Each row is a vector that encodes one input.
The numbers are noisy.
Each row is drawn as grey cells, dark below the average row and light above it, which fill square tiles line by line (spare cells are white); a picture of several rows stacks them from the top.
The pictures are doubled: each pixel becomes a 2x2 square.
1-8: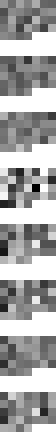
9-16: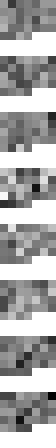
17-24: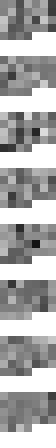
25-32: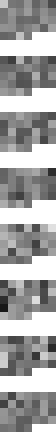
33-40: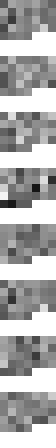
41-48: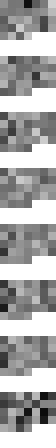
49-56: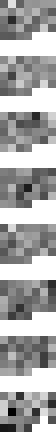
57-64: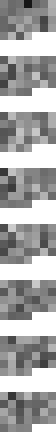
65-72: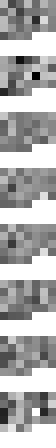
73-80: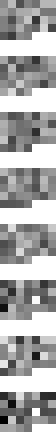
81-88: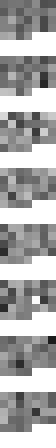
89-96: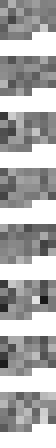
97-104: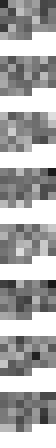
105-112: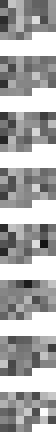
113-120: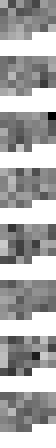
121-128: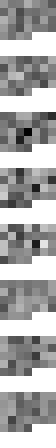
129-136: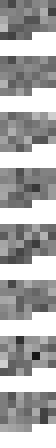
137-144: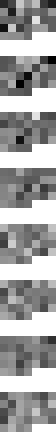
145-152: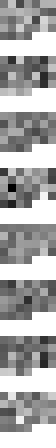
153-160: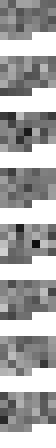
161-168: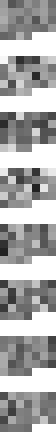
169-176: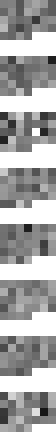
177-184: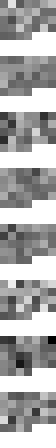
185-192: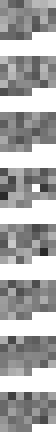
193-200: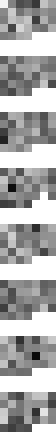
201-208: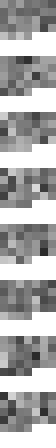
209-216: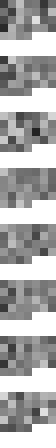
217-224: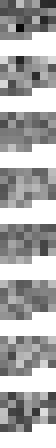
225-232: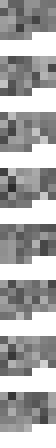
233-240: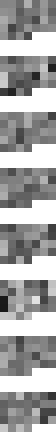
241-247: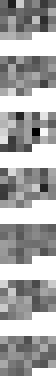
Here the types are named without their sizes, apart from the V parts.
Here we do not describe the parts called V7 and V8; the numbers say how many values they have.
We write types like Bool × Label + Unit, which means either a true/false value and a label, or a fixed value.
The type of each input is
Bool × Label + Unit + V7 × V8.
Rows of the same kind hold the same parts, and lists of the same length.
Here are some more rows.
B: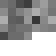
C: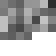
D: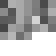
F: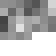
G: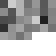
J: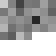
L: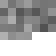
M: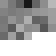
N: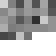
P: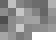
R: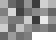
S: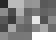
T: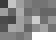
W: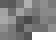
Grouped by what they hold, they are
B, M
C, J, L, N, R, W
D, F, G, P, S, T

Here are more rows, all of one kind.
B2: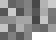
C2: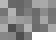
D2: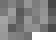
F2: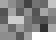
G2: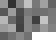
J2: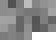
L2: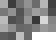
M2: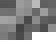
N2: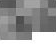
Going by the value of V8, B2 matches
G2 and L2.
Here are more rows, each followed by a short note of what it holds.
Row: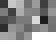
a label and a true/false value
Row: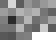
a label and a true/false value
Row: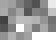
a label and a true/false value
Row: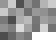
a label and a true/false value
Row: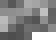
a value of V7 and a value of V8
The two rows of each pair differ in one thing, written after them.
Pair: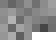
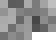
the value of V7
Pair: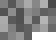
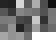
the value of V8
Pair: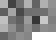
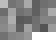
the value of V8
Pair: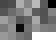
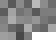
the value of V7
